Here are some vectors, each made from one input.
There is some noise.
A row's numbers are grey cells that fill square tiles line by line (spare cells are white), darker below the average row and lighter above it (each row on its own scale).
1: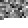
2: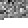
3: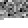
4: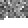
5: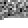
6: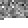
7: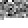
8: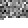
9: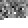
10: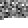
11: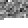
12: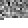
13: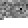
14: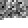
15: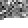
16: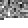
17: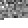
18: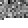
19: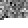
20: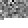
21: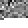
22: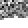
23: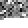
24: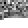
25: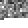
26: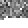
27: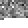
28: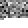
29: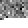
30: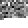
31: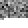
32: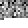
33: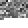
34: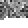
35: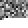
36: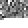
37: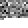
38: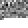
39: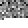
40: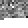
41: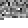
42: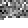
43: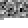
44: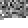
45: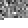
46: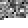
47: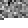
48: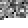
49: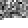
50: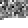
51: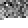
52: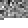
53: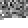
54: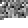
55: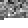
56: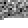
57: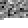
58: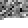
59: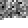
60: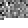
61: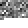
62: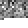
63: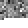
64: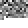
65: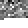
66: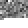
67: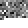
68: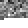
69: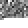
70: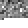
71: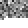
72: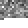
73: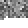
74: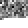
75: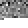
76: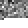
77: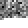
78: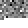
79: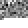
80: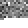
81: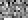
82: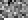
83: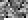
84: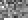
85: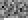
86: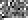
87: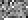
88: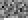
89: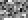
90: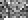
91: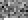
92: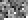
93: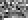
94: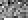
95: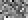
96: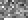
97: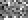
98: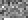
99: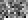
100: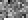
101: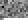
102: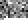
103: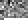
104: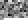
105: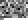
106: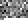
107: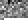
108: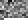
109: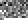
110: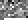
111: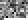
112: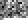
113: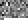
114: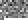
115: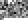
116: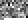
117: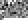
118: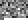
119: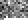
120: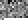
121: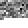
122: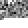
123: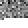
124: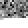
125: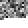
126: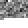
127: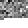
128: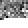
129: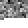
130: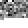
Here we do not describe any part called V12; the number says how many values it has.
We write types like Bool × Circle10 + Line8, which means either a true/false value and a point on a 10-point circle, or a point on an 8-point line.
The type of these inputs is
Bool × Line6 × V12.
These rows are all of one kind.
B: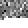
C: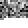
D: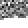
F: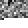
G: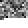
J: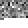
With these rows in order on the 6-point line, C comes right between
B and D.
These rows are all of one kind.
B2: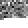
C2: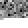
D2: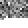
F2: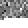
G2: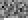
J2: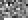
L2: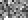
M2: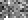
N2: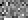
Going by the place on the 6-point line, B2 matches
C2 and G2.
